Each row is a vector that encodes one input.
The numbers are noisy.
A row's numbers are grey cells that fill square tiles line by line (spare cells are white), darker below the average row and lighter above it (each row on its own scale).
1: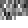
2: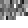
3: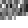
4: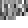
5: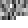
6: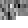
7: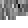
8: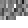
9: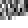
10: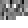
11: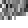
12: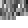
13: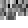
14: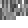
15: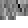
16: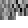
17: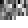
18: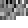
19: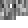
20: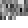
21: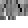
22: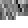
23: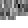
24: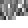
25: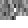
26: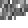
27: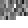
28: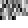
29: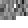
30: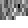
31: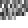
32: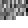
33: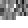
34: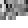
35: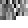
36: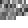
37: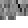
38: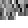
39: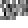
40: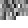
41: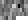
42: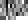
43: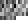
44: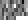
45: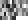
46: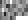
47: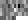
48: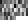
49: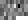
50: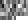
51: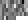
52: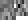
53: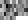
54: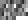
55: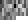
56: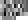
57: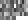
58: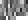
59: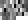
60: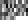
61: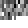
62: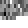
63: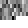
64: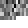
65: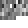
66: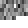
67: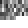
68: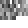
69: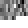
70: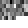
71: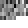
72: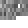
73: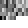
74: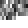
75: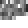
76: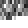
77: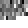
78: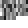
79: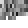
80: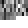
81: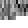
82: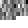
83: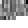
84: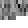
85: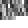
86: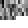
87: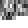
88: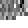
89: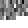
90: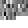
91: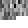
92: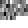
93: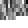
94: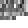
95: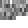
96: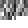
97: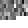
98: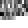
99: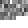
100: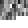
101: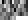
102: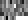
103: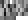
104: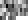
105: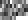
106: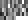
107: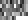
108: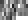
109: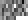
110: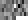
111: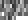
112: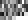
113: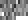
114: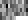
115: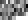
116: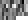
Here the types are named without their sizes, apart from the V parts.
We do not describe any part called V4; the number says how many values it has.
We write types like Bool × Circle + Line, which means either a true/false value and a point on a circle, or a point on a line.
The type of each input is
(Bool × Bool × Bool + Unit) × V4 + Line.
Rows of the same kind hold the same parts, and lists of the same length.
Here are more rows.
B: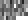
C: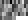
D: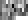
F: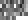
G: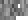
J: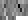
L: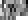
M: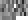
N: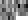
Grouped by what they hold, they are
B, F, M
C, D, G, L
J, N

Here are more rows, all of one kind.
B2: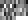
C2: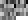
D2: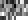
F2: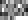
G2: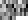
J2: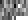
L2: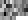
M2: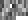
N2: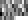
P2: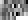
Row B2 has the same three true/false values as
C2, G2 and P2.
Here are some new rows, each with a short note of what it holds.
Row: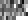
a point on a line
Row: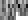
a value of V4
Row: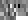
a value of V4
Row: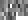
a value of V4
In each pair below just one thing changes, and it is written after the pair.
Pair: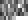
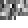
the value of V4
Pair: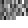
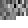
the value of V4
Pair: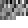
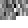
the value of V4
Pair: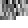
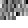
one of the three true/false values
